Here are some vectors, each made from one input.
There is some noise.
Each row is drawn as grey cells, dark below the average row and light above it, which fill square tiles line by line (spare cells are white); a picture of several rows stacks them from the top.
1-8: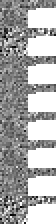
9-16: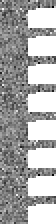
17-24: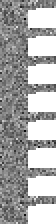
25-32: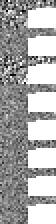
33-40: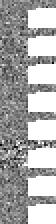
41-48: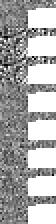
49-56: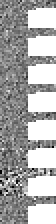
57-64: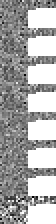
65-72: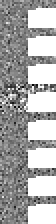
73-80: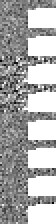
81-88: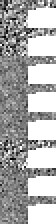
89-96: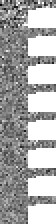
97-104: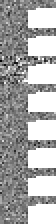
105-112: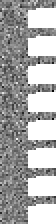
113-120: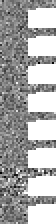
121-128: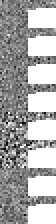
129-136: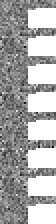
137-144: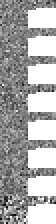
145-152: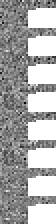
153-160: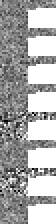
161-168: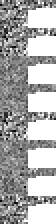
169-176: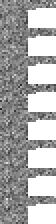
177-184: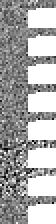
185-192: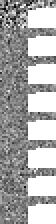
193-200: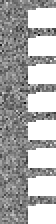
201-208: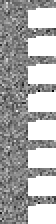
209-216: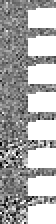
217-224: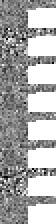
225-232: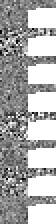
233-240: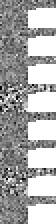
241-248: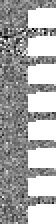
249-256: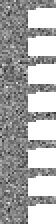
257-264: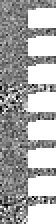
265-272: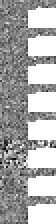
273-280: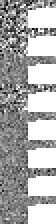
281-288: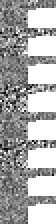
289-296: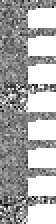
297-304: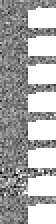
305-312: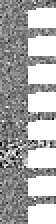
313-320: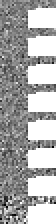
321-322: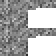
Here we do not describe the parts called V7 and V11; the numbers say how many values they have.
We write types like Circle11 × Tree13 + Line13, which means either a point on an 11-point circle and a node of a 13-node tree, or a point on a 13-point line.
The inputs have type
Bool × (Label4 + Line8) + Label8 + V7 × V11.
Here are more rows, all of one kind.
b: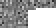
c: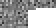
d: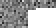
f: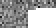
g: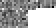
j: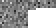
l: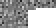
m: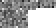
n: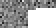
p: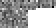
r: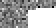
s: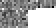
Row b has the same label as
c, l and p.
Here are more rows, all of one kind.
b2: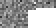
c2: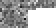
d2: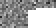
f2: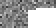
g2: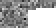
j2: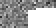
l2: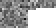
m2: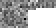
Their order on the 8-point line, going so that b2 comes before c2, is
b2, d2, j2, m2, l2, g2, f2, c2.
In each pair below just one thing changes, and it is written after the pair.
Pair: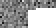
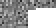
the label
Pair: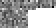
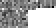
the label
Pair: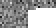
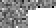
the true/false value
